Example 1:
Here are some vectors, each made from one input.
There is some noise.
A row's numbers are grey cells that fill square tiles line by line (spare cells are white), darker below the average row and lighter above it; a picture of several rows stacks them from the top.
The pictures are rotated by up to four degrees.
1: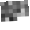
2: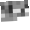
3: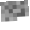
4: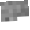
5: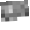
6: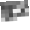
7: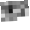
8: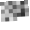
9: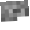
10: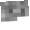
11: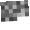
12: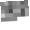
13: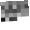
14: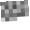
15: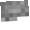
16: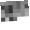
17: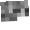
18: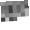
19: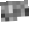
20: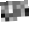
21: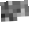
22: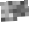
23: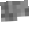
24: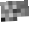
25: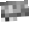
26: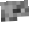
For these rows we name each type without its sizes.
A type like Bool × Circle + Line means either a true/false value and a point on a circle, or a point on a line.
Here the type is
Line.
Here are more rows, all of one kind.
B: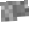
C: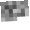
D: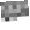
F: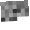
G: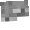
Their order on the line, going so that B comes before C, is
G, D, F, B, C.
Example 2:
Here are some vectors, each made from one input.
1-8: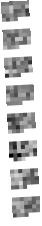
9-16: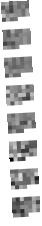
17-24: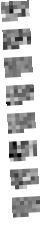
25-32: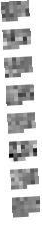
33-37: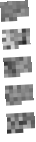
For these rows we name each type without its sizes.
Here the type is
Line.
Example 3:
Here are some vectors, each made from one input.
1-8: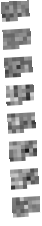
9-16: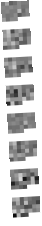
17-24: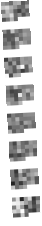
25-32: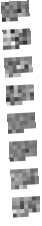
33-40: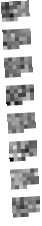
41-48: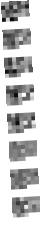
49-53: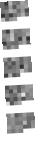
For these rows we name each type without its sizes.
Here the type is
Line.
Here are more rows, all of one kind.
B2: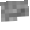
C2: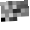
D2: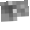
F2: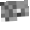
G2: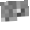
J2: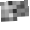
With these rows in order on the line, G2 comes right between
C2 and J2.
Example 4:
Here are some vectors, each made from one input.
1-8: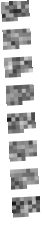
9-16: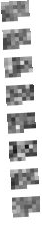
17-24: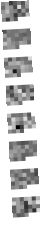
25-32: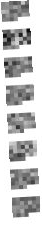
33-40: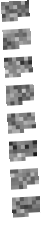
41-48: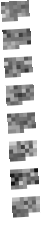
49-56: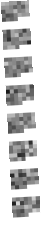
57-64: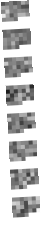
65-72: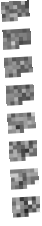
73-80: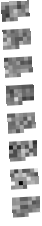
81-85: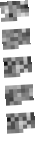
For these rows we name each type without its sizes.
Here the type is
Label.
